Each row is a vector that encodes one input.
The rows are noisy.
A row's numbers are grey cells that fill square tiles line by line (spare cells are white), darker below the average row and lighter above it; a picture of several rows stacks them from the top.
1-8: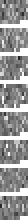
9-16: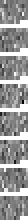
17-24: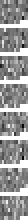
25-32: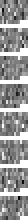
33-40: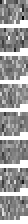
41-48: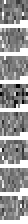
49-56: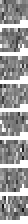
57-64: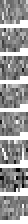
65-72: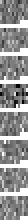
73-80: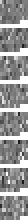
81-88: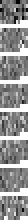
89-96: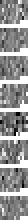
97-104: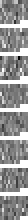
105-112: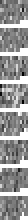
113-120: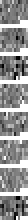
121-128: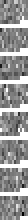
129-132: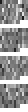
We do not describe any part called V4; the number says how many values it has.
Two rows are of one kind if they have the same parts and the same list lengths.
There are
3 kinds of row.
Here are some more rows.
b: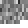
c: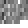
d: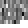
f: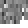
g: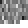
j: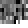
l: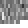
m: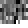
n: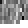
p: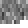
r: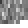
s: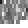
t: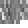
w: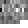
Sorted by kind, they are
b, c, d, f, p, w
g, l, n, r, s, t
j, m

